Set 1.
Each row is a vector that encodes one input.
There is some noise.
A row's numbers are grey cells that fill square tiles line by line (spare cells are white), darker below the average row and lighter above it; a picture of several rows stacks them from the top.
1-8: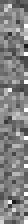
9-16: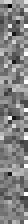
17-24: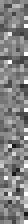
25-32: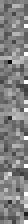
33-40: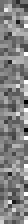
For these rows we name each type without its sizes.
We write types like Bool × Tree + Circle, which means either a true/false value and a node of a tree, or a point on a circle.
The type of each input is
Line.
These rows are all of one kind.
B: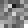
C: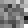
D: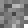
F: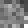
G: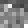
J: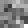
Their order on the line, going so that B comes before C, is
B, G, F, D, J, C.
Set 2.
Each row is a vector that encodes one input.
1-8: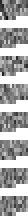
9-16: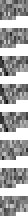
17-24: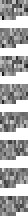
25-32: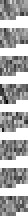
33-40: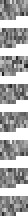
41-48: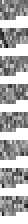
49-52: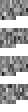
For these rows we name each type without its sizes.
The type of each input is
Line.
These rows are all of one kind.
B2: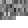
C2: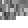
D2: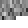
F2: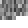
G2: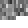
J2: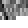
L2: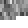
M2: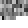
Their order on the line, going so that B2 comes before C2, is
M2, D2, L2, B2, F2, G2, C2, J2.
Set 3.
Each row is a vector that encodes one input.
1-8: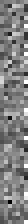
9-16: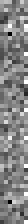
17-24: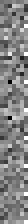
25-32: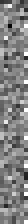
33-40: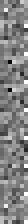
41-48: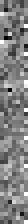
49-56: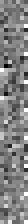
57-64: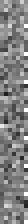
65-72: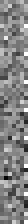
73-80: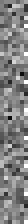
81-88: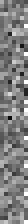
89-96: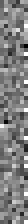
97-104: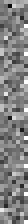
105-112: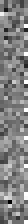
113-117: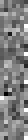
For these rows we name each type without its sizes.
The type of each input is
Line.
